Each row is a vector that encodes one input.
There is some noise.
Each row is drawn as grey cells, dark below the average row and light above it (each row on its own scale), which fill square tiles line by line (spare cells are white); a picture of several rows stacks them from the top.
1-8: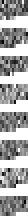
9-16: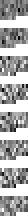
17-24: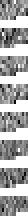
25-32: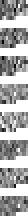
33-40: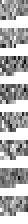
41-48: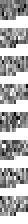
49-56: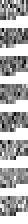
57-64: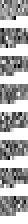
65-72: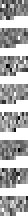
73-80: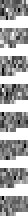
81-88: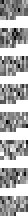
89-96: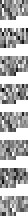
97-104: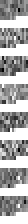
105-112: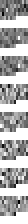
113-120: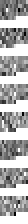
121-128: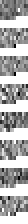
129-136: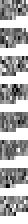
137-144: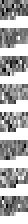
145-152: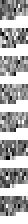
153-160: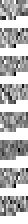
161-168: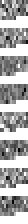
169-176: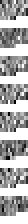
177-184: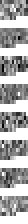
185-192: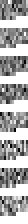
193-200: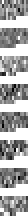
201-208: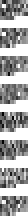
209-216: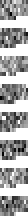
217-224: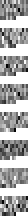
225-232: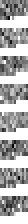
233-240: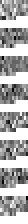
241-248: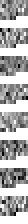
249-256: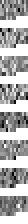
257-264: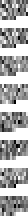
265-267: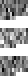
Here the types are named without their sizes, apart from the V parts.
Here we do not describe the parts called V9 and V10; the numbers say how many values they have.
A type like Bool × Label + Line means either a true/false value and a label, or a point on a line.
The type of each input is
(Bool × V10 + Circle × Line) × V9.
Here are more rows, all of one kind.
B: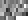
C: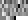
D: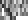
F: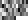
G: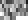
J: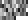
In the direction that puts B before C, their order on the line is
B, J, G, F, C, D.
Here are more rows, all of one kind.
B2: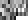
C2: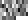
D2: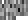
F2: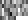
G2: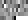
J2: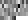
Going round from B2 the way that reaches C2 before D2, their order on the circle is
B2, G2, F2, C2, D2, J2.
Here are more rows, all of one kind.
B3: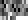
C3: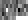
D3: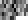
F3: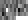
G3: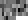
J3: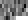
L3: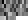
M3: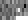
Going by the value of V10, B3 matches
D3 and L3.
